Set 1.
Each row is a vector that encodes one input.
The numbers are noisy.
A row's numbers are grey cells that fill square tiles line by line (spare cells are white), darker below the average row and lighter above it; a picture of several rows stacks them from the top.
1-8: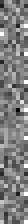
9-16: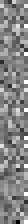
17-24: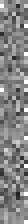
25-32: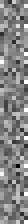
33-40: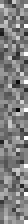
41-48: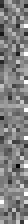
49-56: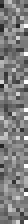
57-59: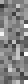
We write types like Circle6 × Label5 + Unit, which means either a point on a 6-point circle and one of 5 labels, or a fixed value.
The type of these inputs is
Bool × Circle6.
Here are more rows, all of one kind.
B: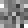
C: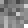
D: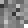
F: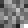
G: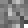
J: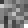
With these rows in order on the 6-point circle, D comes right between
C and G.
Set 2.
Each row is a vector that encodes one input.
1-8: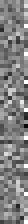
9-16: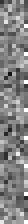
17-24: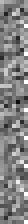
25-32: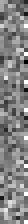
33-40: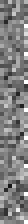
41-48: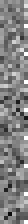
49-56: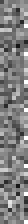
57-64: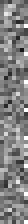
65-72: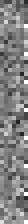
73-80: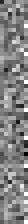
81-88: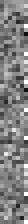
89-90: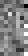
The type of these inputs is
Circle6 × Circle10.
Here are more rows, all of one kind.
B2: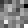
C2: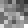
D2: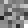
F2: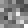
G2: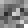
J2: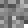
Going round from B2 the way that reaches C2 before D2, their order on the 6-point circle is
B2, C2, F2, G2, J2, D2.
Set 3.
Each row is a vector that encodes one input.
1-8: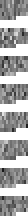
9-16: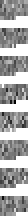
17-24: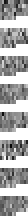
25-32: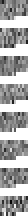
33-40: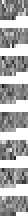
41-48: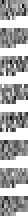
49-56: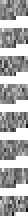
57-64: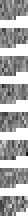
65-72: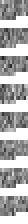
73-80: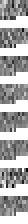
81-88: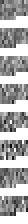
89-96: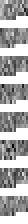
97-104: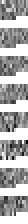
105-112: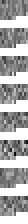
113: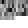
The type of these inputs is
List2(Line7).
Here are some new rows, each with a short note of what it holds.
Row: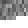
a list of two items
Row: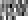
the empty list
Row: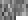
a list of one item
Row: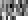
the empty list
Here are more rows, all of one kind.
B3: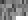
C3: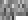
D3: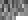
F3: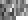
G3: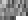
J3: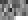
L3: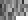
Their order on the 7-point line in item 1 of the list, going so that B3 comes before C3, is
D3, J3, B3, L3, F3, C3, G3.
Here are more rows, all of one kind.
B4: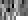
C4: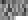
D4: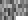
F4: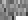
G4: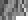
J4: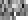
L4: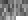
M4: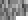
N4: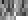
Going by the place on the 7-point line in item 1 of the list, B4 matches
L4 and N4.
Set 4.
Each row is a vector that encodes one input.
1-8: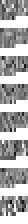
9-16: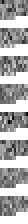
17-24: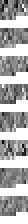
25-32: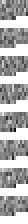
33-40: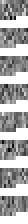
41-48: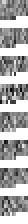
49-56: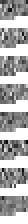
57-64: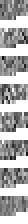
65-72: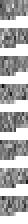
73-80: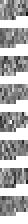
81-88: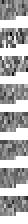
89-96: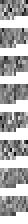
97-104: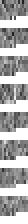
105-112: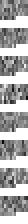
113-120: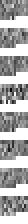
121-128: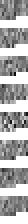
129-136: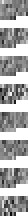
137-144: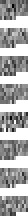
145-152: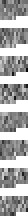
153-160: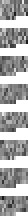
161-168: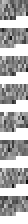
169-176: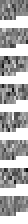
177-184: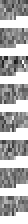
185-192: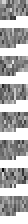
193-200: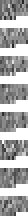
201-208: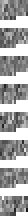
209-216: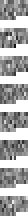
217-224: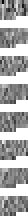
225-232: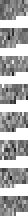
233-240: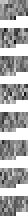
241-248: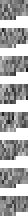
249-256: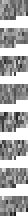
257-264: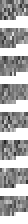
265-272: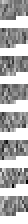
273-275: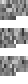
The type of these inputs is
List2(Line7).
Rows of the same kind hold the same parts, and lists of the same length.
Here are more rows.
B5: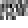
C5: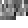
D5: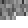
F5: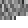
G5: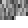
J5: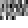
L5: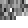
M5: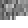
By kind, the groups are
B5, J5
C5, F5
D5, G5, L5, M5

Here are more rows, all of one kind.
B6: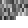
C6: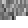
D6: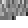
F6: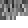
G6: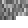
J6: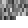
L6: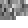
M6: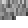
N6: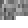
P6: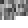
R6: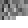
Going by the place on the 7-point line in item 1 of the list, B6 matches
G6, L6 and N6.
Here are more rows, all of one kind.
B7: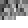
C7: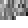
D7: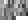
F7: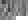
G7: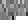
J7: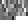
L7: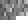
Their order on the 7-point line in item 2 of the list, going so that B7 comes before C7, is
B7, J7, G7, C7, D7, F7, L7.
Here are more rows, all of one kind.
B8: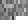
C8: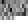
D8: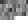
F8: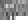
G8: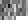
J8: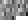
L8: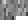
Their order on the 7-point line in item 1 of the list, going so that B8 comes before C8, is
J8, L8, B8, F8, D8, C8, G8.
